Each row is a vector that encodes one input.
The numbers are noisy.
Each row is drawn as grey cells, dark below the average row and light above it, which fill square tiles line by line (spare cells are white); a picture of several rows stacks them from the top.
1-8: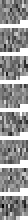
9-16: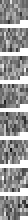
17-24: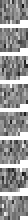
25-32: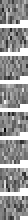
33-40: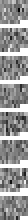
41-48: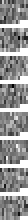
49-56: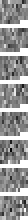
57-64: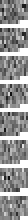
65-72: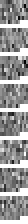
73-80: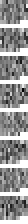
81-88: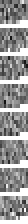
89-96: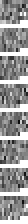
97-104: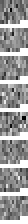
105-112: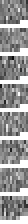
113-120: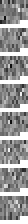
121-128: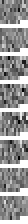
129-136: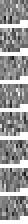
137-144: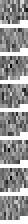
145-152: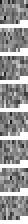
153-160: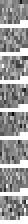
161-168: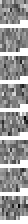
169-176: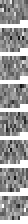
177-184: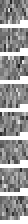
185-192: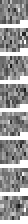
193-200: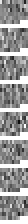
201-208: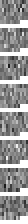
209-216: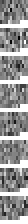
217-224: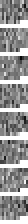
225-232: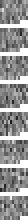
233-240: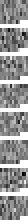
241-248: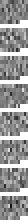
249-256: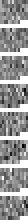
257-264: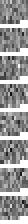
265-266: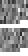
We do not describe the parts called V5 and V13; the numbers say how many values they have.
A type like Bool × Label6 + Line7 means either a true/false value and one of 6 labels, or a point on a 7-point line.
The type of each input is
Bool × Line7 × (Unit + V5 × V13).
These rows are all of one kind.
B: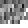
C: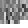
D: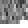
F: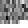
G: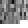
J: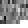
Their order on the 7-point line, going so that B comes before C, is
B, D, C, F, J, G.
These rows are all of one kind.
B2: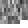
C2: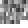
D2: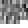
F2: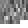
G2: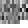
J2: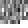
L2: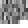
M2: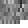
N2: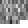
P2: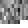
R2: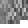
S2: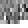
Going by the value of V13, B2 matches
D2, F2, P2 and R2.
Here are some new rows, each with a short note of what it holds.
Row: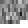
a point on a 7-point line, a true/false value, a value of V5 and a value of V13
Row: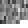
a point on a 7-point line and a true/false value
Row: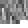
a point on a 7-point line and a true/false value
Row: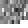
a point on a 7-point line, a true/false value, a value of V5 and a value of V13
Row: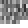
a point on a 7-point line, a true/false value, a value of V5 and a value of V13
